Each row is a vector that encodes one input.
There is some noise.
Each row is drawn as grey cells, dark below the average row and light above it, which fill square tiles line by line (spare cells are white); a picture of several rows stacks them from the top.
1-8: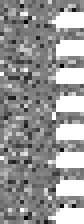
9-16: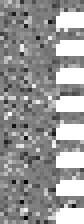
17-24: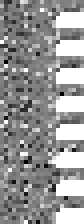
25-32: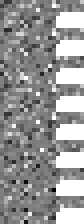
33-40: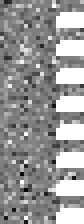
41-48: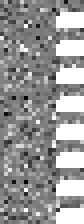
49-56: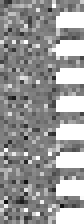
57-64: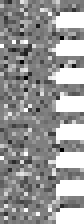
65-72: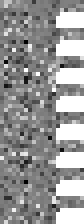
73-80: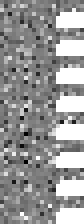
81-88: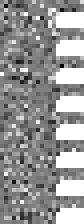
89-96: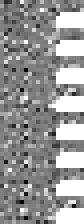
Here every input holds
a point on a 10-point line.
